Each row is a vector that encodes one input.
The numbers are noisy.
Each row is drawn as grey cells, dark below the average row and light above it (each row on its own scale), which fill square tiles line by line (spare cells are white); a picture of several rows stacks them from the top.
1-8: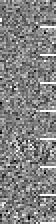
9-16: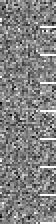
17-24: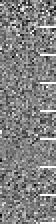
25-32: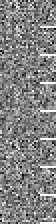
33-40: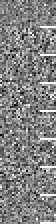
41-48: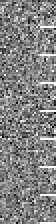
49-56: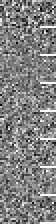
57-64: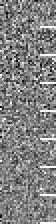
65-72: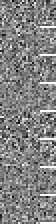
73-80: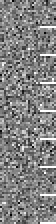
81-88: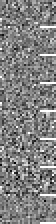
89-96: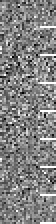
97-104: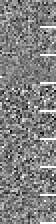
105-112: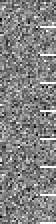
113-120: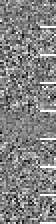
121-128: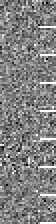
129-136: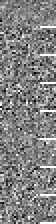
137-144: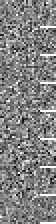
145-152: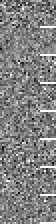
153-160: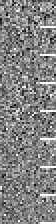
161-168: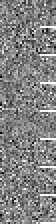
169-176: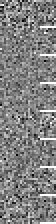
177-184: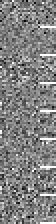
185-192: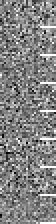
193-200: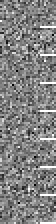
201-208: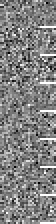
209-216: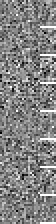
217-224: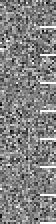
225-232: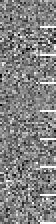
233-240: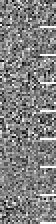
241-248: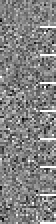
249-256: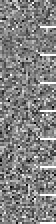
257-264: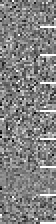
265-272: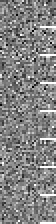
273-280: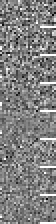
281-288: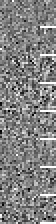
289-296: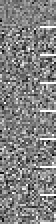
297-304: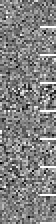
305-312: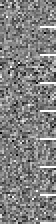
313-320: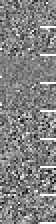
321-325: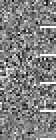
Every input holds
three true/false values, together with either a fixed value, or two labels (each one of 4).
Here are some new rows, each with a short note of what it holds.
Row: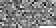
three true/false values
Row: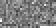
two labels (each one of 4) and three true/false values
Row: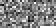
two labels (each one of 4) and three true/false values
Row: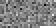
three true/false values
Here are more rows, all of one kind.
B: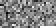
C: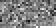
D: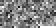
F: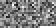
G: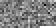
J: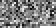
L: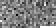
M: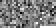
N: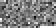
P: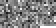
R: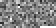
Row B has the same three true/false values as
F, G, N and P.
